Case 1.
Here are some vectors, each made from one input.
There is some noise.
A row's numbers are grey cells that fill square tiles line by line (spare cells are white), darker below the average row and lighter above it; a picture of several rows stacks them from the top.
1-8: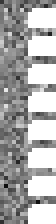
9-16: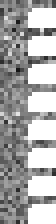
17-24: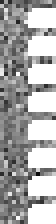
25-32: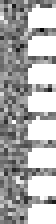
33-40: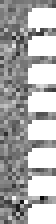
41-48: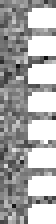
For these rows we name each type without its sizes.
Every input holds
a node of a tree.
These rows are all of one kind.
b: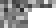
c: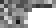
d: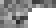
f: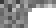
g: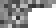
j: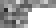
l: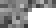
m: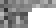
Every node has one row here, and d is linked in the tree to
c and f.
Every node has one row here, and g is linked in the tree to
l.
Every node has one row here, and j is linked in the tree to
m.
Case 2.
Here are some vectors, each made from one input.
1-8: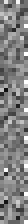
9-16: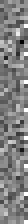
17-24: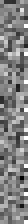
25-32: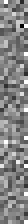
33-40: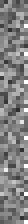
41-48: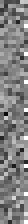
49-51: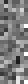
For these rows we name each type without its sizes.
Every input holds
four true/false values.
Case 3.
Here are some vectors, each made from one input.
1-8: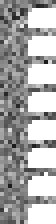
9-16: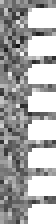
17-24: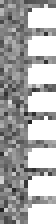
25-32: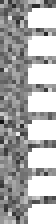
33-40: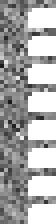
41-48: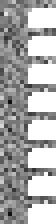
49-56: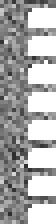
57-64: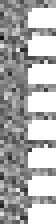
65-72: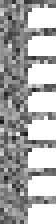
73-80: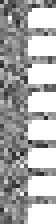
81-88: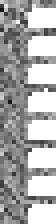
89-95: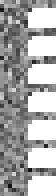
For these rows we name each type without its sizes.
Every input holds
a label.
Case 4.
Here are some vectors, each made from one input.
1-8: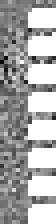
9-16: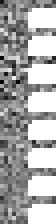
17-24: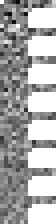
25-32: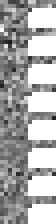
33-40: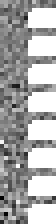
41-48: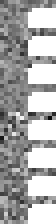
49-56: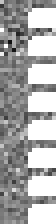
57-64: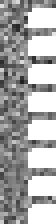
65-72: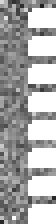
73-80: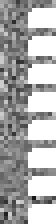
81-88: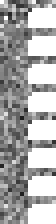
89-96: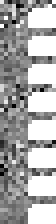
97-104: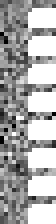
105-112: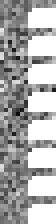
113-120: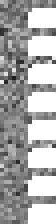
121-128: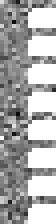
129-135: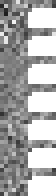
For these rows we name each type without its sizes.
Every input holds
a point on a line.
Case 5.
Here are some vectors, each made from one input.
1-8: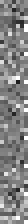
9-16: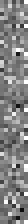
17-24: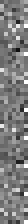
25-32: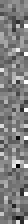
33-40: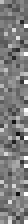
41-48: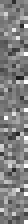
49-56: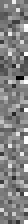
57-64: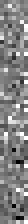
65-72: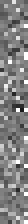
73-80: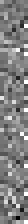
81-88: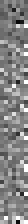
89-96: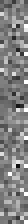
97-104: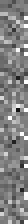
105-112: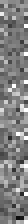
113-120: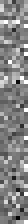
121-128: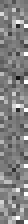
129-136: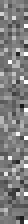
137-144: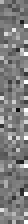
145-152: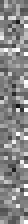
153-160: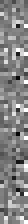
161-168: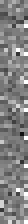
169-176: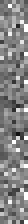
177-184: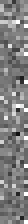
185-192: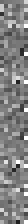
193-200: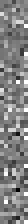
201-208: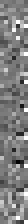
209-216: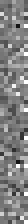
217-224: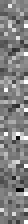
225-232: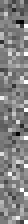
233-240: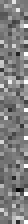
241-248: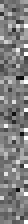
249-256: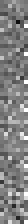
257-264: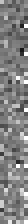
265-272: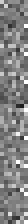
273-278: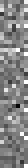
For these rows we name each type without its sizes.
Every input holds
four true/false values.
